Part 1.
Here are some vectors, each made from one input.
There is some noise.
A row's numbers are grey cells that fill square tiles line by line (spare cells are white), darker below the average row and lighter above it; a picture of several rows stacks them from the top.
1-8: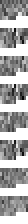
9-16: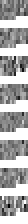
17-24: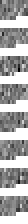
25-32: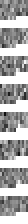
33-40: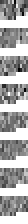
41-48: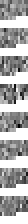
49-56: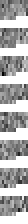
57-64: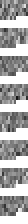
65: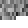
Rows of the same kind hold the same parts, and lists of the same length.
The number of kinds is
2.
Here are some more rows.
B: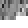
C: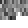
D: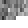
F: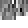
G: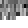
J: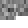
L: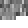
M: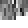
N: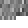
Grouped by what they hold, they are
B, C, D, G, J, L, N
F, M

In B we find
a point on a 4-point line and a point on a 6-point line.
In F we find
a fixed value.
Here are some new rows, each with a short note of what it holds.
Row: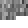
a point on a 4-point line and a point on a 6-point line
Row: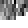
a fixed value
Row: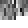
a fixed value
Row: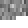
a point on a 4-point line and a point on a 6-point line
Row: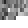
a point on a 4-point line and a point on a 6-point line
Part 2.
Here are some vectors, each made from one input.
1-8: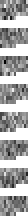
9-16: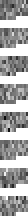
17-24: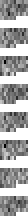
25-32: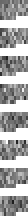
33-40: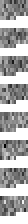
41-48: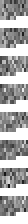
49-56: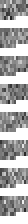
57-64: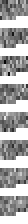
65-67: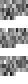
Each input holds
four true/false values.
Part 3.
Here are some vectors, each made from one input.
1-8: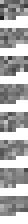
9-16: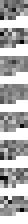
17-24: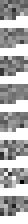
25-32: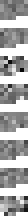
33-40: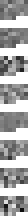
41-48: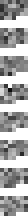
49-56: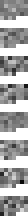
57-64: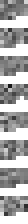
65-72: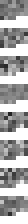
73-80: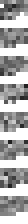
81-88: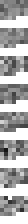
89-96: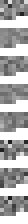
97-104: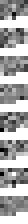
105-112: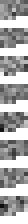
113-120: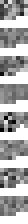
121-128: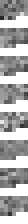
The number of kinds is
2.
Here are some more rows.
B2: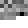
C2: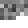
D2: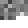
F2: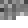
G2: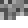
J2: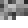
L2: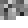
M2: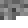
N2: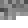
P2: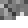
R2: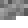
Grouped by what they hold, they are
B2, C2, D2, F2, G2, J2, L2, M2, N2, R2
P2

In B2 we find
three true/false values.
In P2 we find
a fixed value.
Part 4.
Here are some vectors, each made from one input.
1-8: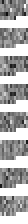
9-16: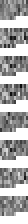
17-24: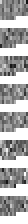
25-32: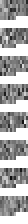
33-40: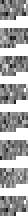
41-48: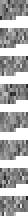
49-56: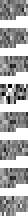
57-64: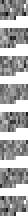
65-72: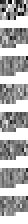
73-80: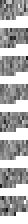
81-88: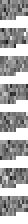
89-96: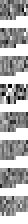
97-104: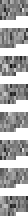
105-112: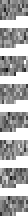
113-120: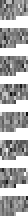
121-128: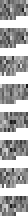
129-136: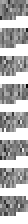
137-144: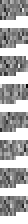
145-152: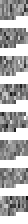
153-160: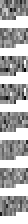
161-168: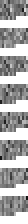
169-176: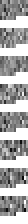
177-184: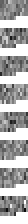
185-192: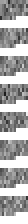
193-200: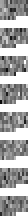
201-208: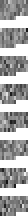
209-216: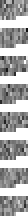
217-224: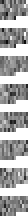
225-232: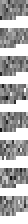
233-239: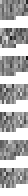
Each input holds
either a fixed value, or a node of a 10-node tree.
